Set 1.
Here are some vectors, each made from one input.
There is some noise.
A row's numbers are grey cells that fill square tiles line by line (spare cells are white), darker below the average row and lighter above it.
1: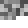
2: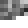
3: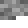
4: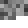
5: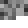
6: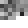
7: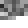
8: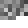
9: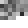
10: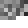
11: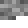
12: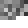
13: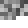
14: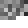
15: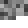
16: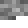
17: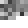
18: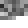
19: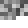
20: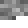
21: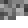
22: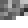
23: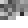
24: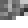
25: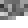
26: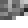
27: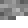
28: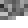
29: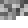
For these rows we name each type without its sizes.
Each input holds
a point on a line.
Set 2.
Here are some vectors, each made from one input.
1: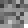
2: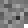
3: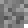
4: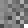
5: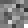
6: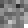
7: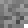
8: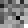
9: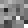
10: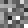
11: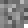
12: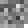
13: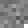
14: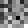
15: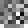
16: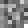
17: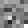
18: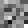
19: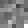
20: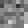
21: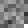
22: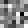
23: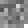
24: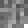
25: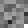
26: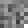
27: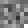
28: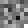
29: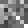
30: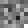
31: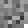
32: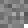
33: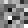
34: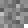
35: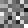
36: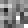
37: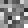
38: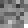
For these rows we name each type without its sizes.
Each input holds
a node of a tree.
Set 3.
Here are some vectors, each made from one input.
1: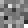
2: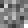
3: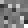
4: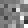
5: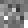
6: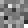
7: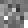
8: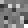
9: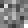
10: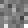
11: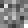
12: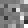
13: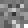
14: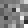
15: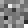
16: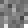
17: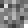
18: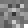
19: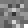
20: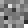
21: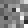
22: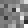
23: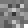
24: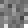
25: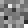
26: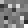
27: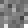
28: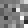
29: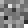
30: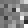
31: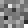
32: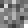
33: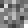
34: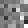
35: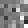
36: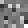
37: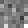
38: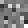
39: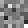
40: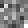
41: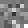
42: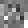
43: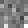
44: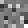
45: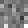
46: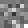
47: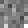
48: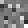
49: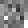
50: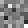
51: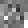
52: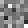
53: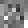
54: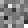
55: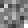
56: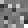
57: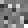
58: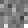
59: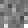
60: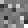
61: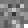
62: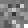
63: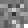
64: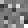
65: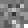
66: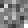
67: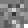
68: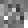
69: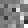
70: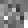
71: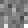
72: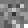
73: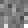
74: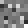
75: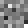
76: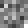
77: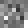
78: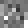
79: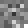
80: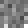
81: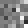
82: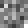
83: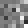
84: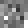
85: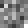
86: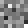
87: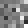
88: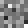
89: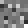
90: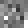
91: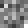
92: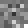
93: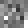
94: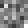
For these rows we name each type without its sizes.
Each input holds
a point on a line.
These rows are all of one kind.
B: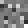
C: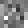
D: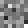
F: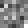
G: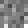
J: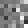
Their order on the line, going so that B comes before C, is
D, B, J, G, C, F.
